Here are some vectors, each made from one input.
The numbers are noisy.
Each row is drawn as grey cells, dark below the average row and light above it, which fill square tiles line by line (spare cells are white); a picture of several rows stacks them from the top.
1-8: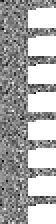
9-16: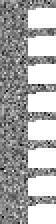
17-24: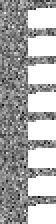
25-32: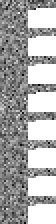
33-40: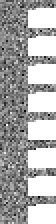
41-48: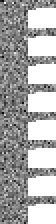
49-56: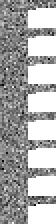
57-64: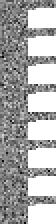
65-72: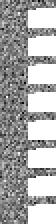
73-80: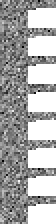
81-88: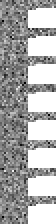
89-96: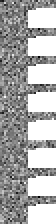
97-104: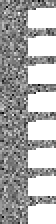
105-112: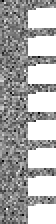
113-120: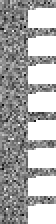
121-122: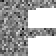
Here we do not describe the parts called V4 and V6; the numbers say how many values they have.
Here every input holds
either a point on a 5-point line, or a true/false value and a value of V4, or a value of V6.
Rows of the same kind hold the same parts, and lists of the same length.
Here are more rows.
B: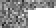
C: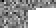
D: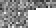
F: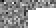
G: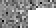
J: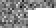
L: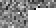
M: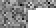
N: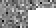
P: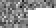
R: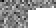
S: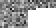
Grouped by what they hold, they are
B, J, M, P
C, F, G, N, R
D, L, S

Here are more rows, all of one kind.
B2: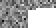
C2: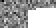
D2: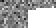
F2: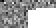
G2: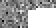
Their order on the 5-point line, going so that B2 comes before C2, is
G2, B2, D2, C2, F2.
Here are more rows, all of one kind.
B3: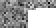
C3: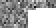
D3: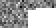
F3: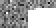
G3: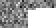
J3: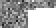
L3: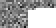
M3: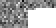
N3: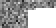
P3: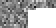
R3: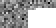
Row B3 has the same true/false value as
F3 and R3.
